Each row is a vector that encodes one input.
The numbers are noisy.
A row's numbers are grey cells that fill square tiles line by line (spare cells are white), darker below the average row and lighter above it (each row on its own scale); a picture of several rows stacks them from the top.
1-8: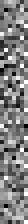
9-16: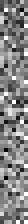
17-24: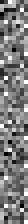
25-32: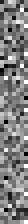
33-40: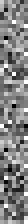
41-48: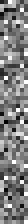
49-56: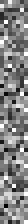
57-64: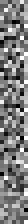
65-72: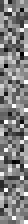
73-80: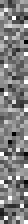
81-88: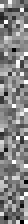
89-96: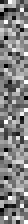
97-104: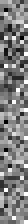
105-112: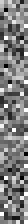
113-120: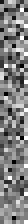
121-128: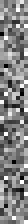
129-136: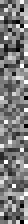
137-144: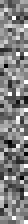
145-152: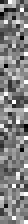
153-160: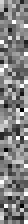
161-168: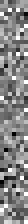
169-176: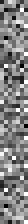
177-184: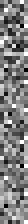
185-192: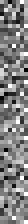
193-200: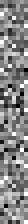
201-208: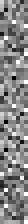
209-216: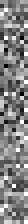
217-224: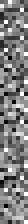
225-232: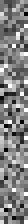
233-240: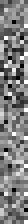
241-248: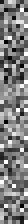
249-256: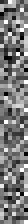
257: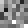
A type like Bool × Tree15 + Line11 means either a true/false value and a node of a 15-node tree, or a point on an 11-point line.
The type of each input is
Bool × Label6 × Label6 × Label6 + Line7.
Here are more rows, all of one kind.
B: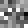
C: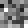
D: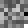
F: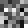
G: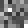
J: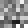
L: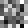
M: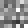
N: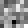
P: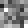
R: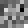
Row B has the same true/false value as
D, J, M and N.
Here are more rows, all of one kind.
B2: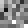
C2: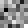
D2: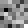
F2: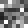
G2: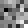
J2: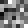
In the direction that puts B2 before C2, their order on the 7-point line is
B2, C2, D2, G2, J2, F2.
